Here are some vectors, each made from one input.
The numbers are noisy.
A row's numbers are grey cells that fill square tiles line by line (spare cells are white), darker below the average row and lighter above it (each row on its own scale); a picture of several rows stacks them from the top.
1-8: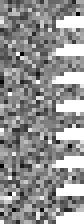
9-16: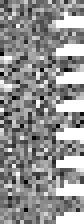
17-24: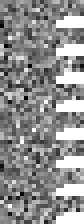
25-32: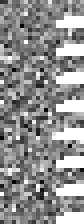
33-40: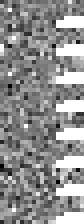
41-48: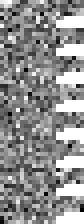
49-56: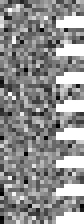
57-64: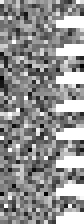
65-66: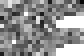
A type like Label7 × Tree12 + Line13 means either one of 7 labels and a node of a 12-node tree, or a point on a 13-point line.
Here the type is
Tree8 × Tree8 + Unit.
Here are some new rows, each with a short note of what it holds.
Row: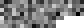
a node of each of two 8-node trees
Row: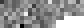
a node of each of two 8-node trees
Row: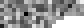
a node of each of two 8-node trees
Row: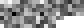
a fixed value
